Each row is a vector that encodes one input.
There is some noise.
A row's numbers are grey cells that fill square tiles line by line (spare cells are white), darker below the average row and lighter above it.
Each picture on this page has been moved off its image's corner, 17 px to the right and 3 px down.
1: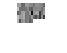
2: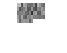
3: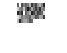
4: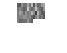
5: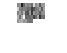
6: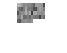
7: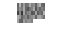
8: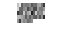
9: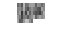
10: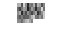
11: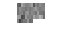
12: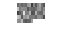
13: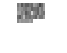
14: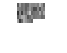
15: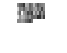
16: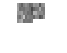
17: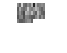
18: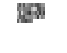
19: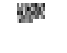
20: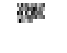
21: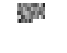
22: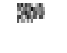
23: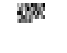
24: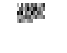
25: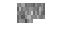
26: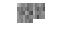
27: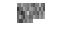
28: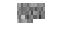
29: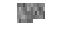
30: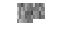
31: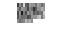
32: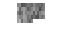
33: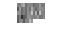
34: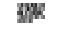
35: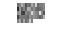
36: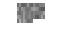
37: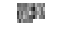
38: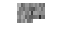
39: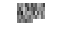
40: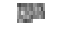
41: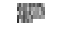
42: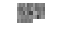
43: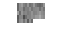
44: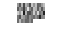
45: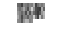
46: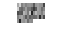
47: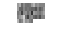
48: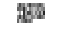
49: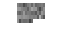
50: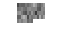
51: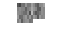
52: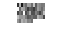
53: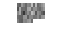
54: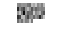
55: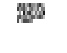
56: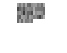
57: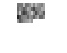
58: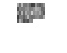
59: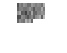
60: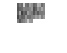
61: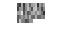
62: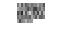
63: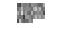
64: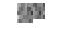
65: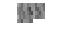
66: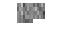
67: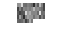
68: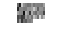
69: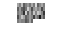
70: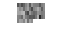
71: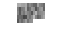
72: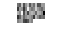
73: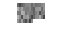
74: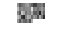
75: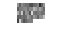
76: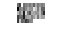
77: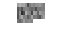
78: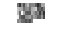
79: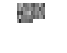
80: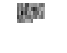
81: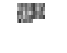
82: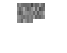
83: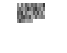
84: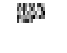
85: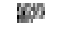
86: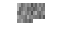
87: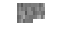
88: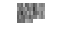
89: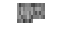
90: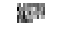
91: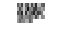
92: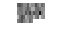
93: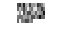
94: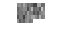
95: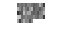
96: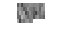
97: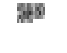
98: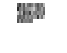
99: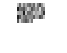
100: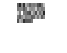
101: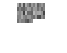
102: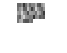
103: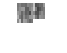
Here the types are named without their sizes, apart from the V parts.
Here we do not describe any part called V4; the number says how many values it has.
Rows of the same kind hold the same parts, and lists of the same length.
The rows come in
6 kinds.
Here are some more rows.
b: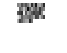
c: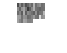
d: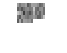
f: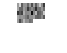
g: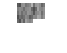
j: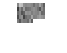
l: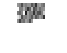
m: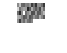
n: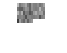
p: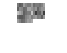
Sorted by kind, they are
b
c, j
d, f
g, l, p
m
n

